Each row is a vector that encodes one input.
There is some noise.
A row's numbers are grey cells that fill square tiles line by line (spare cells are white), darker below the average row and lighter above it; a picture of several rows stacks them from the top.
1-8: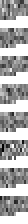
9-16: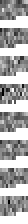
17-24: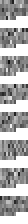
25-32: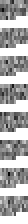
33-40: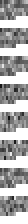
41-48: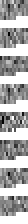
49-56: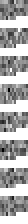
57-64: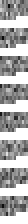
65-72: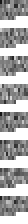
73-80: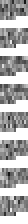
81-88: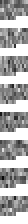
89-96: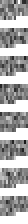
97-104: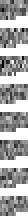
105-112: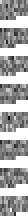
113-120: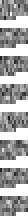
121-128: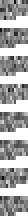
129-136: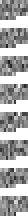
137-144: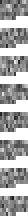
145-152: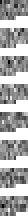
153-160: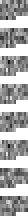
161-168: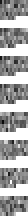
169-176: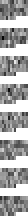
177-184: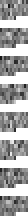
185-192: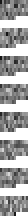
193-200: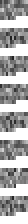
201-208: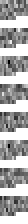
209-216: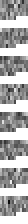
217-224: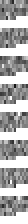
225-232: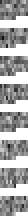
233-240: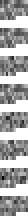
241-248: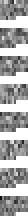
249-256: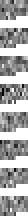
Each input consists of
a list of up to three points on a 13-point line.
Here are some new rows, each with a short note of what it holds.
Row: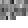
a list of two items
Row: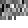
the empty list
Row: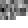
a list of two items
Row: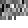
the empty list
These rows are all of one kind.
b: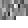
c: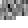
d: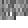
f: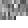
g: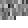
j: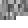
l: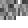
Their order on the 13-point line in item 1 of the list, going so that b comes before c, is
b, f, j, c, l, g, d.
